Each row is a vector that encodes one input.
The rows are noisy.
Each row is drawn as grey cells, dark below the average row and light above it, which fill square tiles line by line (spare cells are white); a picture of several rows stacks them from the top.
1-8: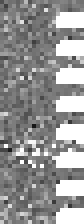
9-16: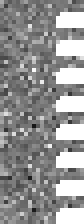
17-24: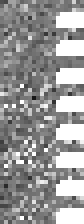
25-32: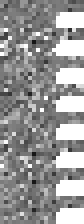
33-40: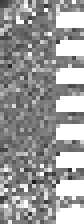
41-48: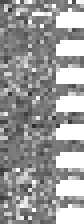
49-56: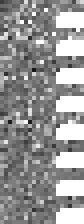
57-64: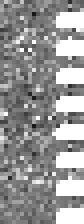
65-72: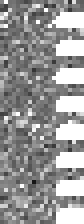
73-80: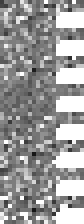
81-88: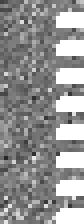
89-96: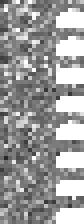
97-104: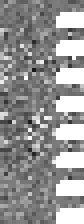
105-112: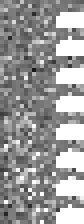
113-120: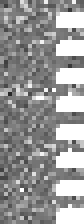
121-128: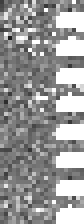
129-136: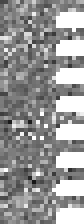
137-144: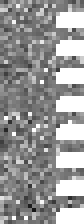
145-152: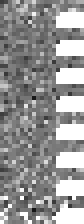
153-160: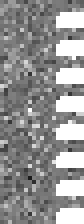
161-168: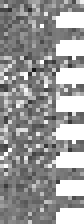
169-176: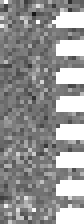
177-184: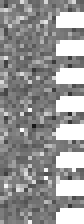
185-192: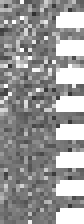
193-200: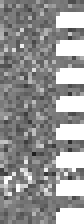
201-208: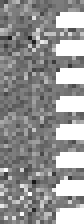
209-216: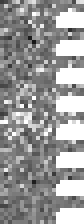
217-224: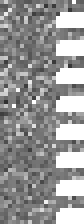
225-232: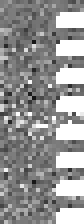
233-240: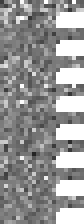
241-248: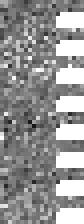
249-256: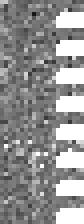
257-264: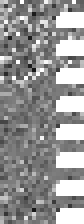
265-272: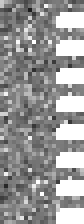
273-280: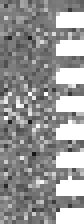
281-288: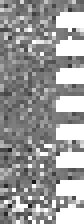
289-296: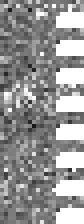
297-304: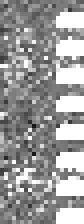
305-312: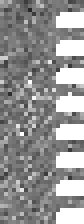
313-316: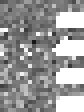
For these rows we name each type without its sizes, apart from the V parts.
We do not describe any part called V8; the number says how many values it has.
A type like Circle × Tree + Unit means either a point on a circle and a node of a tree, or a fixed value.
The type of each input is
List(Bool × V8).
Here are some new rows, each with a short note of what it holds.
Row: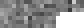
a list of one item
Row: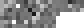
a list of one item
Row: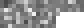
a list of two items
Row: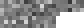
a list of one item
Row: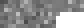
a list of two items
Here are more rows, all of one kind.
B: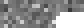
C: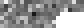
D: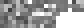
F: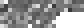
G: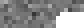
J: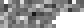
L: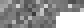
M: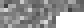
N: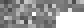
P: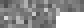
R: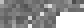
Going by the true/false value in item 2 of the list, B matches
C, G, J and L.
